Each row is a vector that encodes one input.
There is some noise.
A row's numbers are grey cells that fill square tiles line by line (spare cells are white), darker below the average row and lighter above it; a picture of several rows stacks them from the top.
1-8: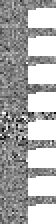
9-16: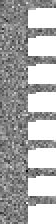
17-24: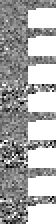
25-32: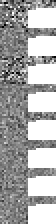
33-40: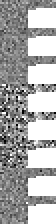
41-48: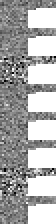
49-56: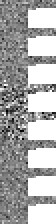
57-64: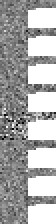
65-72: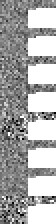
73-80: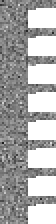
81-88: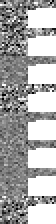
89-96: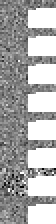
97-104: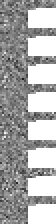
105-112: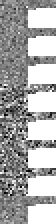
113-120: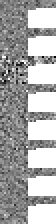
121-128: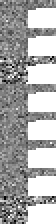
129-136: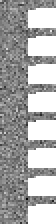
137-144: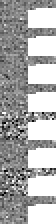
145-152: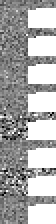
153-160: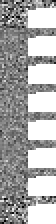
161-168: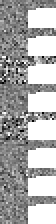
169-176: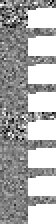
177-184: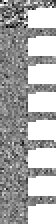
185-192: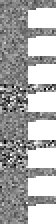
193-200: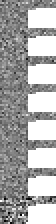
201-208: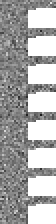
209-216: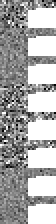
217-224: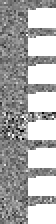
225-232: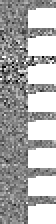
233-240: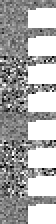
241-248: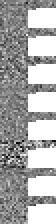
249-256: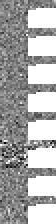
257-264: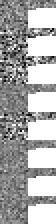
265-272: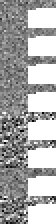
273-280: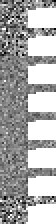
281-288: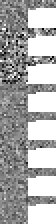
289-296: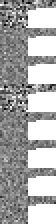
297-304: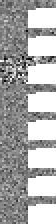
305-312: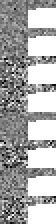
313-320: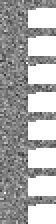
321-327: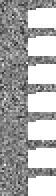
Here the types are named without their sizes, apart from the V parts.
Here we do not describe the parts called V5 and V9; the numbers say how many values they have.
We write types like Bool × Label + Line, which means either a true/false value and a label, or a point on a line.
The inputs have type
Bool × Circle × (Line + V5) + V9.
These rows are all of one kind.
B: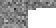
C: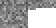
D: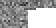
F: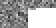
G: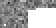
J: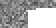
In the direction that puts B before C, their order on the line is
B, J, G, D, F, C.
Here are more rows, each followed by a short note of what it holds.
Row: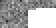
a point on a circle, a true/false value and a value of V5
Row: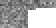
a point on a circle, a point on a line and a true/false value
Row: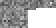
a point on a circle, a point on a line and a true/false value
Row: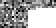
a value of V9
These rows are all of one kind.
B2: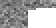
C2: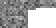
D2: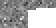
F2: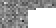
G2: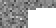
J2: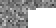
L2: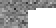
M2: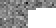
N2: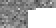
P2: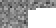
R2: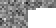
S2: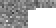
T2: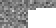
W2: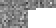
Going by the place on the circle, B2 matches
C2, F2, G2 and L2.
